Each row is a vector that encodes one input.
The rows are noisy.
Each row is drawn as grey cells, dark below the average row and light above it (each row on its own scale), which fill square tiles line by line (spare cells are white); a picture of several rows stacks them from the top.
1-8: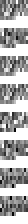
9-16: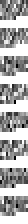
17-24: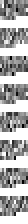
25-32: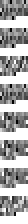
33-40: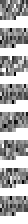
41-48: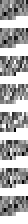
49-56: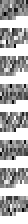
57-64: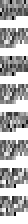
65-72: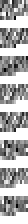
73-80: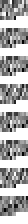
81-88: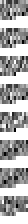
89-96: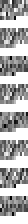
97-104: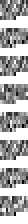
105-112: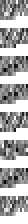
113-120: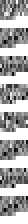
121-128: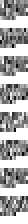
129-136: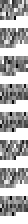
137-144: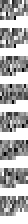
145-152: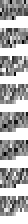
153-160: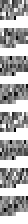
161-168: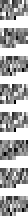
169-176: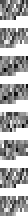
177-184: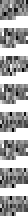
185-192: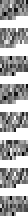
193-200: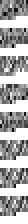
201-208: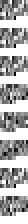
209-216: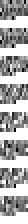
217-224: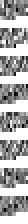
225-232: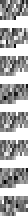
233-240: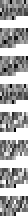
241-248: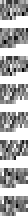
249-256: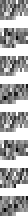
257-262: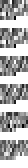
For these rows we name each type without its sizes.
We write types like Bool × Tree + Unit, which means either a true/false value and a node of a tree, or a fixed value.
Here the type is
Label.
